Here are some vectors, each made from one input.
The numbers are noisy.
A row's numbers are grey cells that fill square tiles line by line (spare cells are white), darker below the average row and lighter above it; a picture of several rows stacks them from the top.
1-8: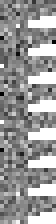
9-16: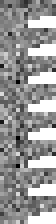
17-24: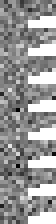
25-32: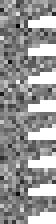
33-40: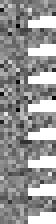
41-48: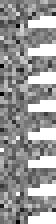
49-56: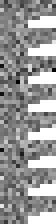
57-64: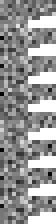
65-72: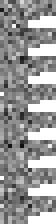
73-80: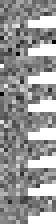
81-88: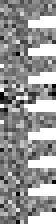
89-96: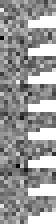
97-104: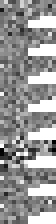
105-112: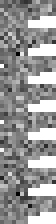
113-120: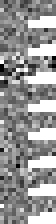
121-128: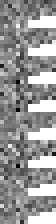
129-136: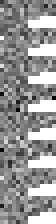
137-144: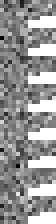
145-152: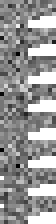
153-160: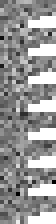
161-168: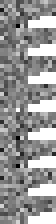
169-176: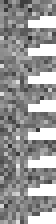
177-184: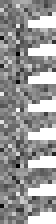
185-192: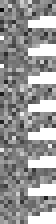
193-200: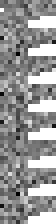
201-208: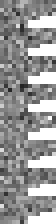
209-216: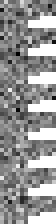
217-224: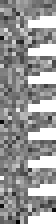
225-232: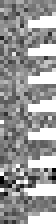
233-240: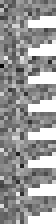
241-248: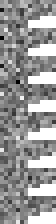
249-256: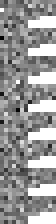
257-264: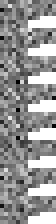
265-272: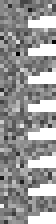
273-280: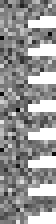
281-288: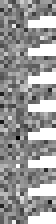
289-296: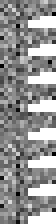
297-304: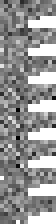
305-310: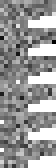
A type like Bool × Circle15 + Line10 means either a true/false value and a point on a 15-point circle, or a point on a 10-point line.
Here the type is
List2(Bool × Line7).
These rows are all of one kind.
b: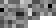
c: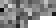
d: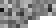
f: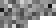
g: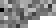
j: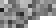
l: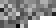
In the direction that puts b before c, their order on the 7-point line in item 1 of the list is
b, c, j, d, g, l, f.
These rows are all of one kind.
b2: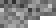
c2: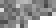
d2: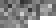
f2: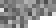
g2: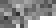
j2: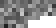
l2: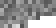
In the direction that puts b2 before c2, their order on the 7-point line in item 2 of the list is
j2, g2, d2, b2, f2, l2, c2.
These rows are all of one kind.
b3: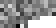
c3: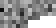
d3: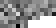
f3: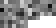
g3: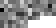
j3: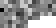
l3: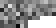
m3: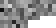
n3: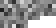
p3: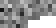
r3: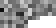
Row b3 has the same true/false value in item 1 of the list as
d3 and l3.
